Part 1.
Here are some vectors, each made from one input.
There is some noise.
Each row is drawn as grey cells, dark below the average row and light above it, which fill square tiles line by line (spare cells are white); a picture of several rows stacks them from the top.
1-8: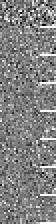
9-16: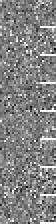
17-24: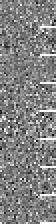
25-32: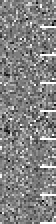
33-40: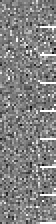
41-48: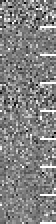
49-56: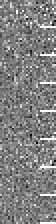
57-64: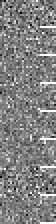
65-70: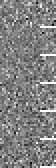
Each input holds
a point on each of two 5-point lines.
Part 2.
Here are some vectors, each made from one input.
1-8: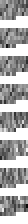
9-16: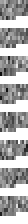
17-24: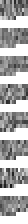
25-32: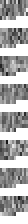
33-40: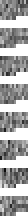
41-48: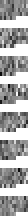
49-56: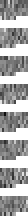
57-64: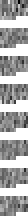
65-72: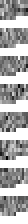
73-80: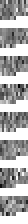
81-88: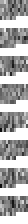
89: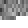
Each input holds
a point on a 7-point line.
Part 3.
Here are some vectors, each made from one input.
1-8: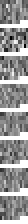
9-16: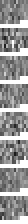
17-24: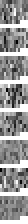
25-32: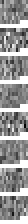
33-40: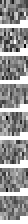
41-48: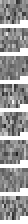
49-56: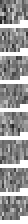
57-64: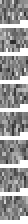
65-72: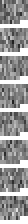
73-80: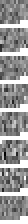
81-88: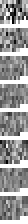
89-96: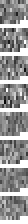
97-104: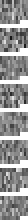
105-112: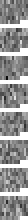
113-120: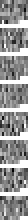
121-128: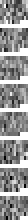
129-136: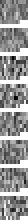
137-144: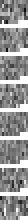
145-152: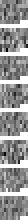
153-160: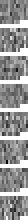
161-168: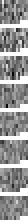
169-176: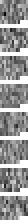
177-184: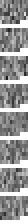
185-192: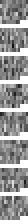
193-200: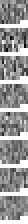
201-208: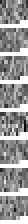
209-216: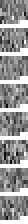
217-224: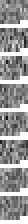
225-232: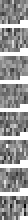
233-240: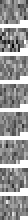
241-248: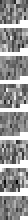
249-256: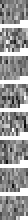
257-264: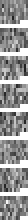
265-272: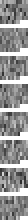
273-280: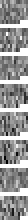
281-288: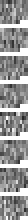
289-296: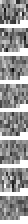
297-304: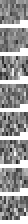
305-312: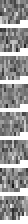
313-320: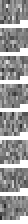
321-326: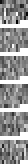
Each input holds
a point on a 19-point circle.
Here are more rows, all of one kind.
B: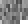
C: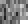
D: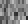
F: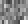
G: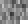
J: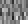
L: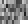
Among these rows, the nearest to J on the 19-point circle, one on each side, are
D and L.
